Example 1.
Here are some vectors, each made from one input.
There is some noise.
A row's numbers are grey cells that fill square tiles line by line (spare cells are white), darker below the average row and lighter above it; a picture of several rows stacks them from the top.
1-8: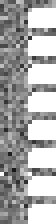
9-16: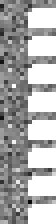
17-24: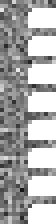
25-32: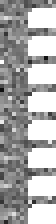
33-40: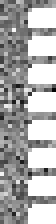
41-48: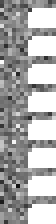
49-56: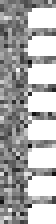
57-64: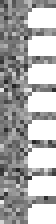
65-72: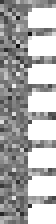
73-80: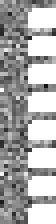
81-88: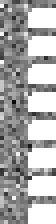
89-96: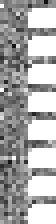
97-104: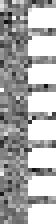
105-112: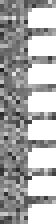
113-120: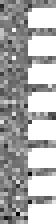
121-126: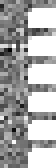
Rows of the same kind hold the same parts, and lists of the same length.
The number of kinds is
2.
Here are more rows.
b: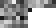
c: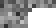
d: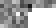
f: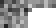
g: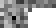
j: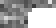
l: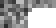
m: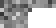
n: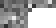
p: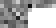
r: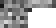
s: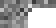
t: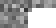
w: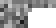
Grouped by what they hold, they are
b, d, g, m, p, s, w
c, f, j, l, n, r, t

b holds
a point on a 10-point circle and a true/false value.
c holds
a point on a 7-point line and a true/false value.
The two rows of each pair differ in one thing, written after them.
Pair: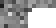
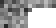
the place on the 7-point line
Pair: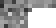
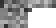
the place on the 7-point line
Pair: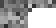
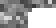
the true/false value
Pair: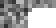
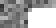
the true/false value
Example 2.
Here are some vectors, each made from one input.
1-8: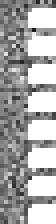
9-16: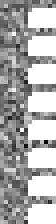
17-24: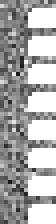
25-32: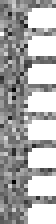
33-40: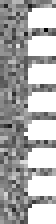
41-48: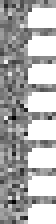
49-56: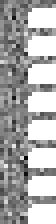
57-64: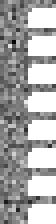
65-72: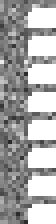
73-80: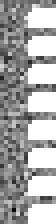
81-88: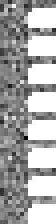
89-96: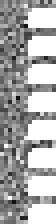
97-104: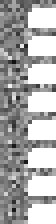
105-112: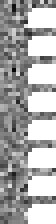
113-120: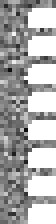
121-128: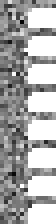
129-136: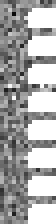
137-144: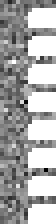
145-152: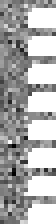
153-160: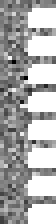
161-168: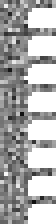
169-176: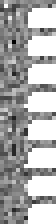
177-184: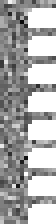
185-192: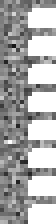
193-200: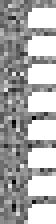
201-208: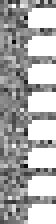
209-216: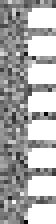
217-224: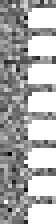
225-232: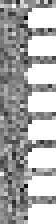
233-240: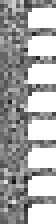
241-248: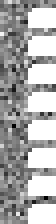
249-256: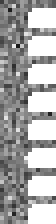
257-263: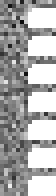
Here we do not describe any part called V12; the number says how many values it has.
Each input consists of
a value of V12, together with either a point on a 6-point line, or a point on a 9-point line.
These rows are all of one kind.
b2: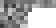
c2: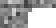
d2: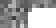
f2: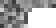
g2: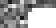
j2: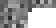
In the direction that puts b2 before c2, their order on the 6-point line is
f2, b2, c2, j2, g2, d2.
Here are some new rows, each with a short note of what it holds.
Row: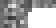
a point on a 6-point line and a value of V12
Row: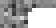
a point on a 9-point line and a value of V12
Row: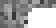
a point on a 9-point line and a value of V12
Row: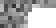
a point on a 6-point line and a value of V12
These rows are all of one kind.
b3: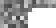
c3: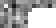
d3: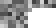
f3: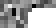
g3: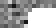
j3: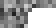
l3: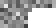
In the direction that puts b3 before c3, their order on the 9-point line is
b3, l3, d3, j3, g3, c3, f3.
